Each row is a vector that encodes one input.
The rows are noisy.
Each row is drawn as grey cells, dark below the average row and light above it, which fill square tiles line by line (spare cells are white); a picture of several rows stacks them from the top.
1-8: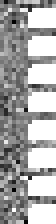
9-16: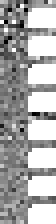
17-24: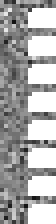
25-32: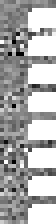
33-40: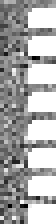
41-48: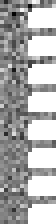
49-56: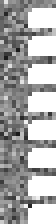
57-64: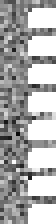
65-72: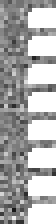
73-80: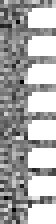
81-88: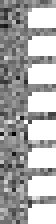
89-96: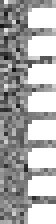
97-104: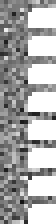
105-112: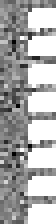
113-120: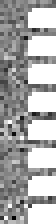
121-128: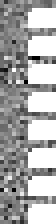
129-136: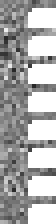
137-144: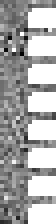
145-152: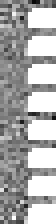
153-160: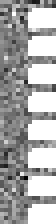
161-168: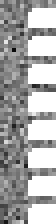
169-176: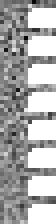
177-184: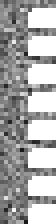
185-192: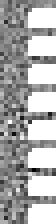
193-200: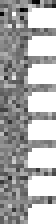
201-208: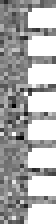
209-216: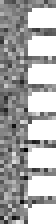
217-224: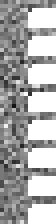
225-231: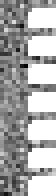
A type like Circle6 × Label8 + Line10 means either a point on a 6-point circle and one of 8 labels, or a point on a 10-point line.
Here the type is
(Bool × Bool × Bool × Bool + Unit) × Label10.
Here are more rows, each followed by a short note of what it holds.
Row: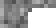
one of 10 labels and four true/false values
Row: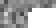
one of 10 labels and four true/false values
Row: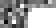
one of 10 labels and four true/false values
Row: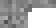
one of 10 labels and four true/false values
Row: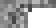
one of 10 labels and four true/false values
